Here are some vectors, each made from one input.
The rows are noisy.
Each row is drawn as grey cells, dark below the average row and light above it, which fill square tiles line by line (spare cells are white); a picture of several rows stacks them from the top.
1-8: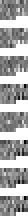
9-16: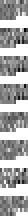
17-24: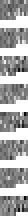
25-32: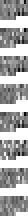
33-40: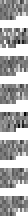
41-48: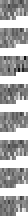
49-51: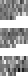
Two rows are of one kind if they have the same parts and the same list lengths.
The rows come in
2 kinds.
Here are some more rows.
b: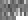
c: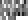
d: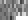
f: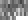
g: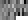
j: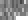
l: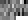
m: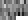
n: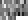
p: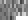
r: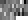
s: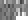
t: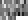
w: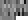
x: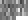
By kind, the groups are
b, d, f, j, p, s, x
c, g, l, m, n, r, t, w

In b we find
three true/false values.
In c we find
a point on a 7-point line.
